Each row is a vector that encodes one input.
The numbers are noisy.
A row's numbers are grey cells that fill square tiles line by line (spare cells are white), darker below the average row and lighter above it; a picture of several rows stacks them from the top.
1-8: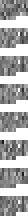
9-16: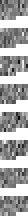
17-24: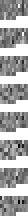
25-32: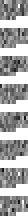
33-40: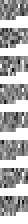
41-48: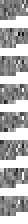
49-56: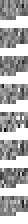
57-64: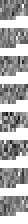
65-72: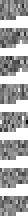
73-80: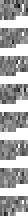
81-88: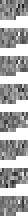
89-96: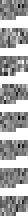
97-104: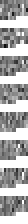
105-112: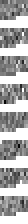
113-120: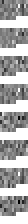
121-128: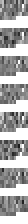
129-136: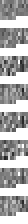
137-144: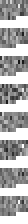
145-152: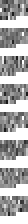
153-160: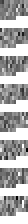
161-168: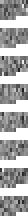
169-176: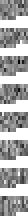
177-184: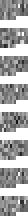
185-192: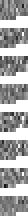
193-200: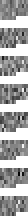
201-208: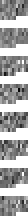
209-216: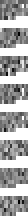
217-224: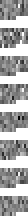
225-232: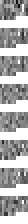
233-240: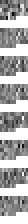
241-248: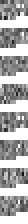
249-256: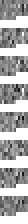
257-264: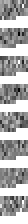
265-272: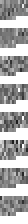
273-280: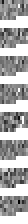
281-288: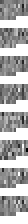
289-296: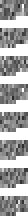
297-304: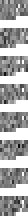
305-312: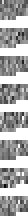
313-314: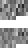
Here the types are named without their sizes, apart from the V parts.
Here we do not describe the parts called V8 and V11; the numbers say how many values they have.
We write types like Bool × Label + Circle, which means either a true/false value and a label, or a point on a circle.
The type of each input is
(Bool × V8 + V11) × Line.
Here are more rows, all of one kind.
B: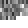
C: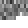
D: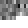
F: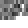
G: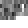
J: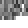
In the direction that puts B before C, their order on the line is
B, C, F, J, D, G.
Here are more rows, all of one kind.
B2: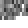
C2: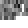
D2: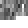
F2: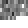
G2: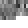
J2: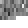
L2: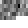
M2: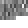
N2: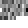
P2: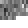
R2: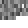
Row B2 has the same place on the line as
F2, J2 and R2.
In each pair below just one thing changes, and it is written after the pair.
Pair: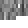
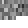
the true/false value
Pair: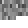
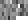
the true/false value
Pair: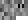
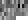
the place on the line
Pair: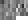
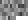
the true/false value
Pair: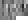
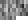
the place on the line
